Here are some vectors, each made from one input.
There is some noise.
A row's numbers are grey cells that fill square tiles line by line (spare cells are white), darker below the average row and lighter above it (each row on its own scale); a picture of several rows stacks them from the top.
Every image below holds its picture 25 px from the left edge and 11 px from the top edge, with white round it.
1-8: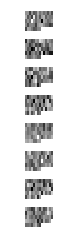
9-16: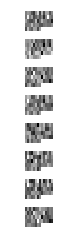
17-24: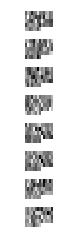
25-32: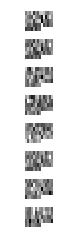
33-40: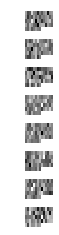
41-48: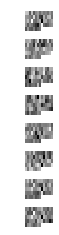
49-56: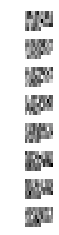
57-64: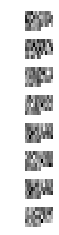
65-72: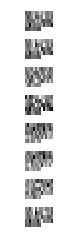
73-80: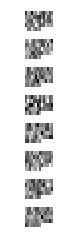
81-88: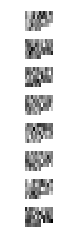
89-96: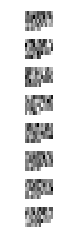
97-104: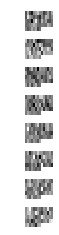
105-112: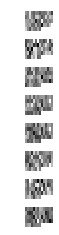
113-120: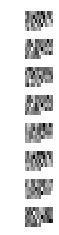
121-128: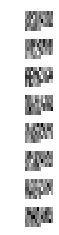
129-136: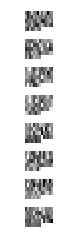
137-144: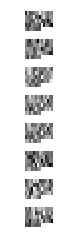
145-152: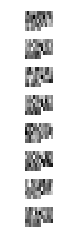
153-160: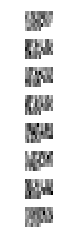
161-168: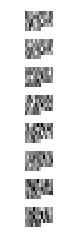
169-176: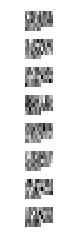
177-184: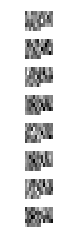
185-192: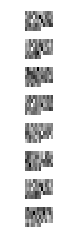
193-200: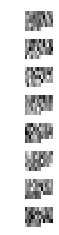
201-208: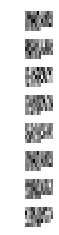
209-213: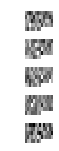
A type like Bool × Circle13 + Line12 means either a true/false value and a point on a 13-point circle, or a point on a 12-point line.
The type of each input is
(Line4 + Line11) × Tree10.
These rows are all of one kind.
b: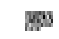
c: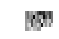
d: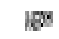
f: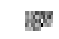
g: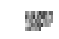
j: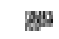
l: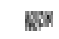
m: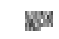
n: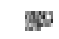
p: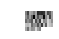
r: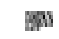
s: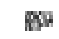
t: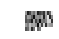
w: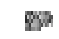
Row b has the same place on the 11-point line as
j, n and s.
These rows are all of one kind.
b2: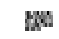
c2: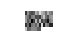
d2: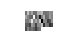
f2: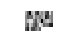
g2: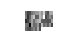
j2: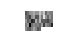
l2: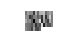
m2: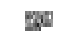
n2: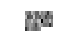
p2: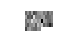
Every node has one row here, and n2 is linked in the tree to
b2, f2 and p2.
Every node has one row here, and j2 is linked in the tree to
c2 and g2.
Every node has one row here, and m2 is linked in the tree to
l2.
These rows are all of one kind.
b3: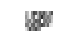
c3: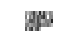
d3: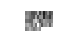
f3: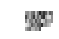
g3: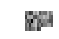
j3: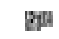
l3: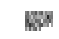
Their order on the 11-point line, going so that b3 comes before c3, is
l3, b3, f3, d3, j3, g3, c3.
